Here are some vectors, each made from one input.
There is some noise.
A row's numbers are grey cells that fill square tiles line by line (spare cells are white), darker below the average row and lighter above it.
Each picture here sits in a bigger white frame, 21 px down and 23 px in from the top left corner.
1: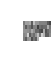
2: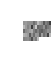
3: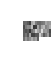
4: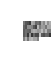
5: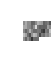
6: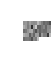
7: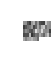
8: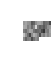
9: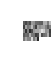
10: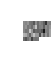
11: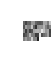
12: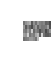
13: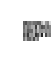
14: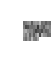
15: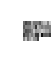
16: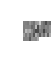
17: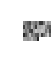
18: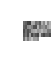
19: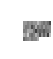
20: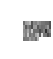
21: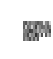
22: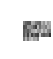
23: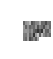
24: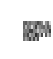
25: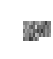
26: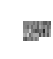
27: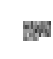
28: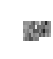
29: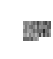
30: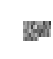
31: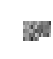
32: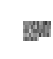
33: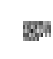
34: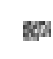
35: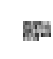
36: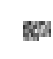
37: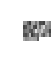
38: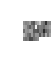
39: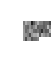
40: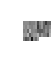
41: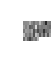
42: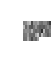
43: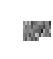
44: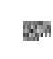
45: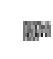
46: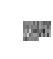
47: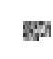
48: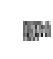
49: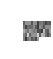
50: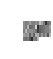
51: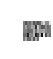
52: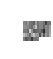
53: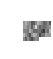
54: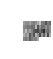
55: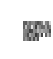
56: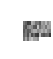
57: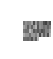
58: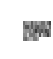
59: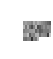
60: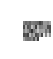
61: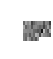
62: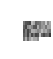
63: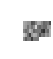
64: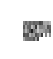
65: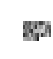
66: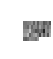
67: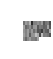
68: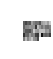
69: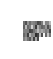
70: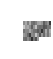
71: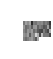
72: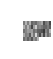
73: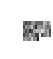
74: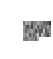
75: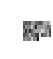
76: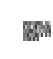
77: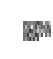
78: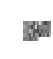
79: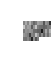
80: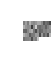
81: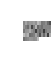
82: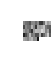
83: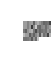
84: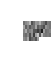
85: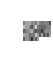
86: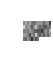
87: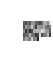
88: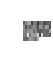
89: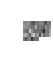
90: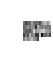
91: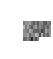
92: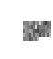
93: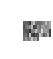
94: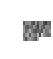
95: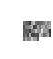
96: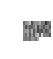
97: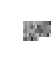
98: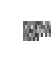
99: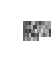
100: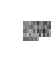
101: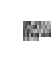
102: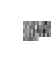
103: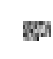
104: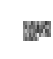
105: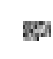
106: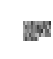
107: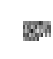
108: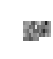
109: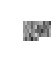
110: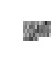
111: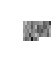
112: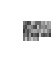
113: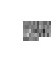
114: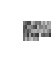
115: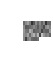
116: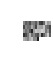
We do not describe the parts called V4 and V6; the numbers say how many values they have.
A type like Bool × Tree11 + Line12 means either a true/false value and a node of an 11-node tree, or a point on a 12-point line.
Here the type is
Bool × V4 × V6 + Line3 × Line3.
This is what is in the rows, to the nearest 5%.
About 40% of them hold a point on each of two 3-point lines. The rest hold a true/false value, a value of V4 and a value of V6.
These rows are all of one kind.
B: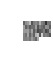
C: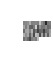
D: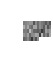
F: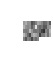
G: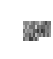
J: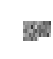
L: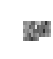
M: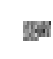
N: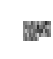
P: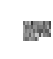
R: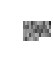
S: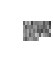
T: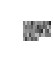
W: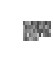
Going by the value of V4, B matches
C, G, L and N.
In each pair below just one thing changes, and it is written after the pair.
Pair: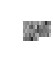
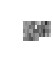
the value of V6
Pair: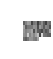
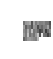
the value of V4
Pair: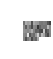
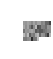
the true/false value
